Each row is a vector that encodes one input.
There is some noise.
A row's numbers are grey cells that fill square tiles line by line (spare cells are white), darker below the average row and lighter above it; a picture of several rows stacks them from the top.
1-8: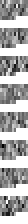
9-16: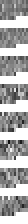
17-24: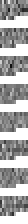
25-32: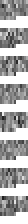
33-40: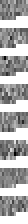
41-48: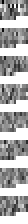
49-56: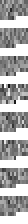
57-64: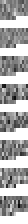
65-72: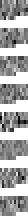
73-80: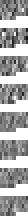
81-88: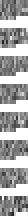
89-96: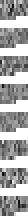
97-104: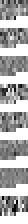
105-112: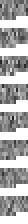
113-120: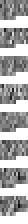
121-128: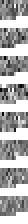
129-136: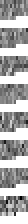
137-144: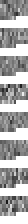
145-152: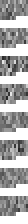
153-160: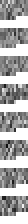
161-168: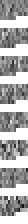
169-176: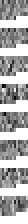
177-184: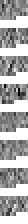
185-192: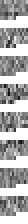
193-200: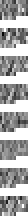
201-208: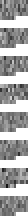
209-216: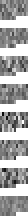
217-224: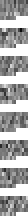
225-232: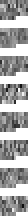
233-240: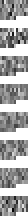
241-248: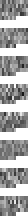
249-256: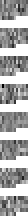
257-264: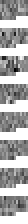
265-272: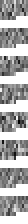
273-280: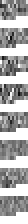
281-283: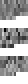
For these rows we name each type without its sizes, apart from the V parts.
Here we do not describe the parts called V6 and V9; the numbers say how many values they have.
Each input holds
either a node of a tree, or a value of V6 and a value of V9, or a list of points on a line.
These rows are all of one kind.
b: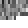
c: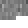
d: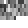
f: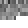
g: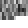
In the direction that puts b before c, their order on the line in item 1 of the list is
d, g, f, b, c.
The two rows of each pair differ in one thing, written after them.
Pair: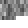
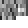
the value of V6
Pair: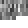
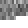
the value of V6
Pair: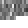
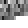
the value of V9
